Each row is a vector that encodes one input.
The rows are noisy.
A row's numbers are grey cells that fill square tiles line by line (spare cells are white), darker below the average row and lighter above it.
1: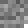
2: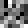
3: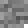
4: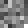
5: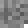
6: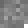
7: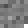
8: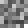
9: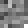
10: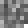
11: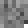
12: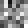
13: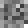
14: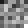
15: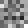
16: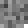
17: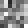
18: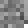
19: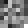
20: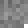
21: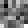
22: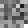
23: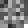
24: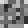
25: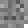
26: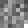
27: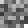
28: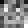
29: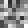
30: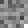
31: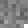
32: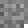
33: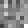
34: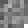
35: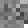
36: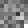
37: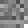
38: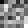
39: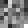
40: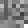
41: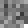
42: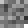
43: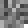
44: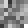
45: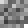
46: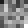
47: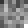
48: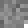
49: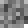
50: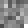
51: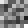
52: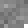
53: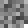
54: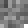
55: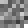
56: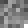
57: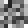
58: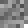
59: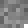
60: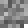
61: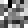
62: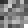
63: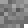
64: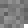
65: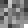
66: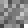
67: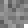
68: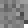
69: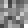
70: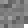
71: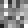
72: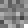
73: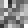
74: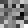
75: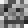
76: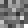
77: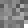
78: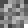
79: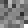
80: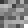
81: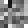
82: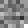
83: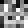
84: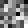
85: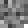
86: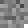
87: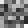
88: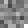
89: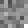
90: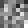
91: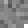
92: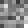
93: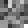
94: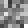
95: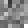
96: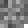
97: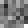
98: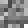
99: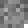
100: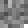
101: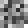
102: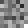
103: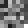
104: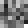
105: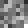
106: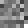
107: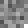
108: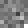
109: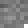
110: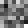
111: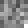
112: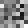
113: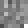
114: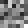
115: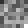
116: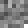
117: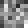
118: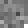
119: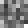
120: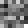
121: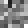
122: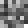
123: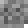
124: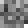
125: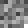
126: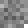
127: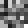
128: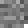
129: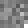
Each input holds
a point on an 11-point line.
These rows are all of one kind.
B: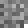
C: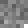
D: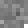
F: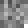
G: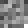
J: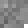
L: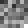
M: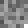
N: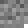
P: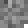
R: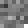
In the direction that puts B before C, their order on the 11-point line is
N, D, J, G, B, P, F, R, M, C, L.
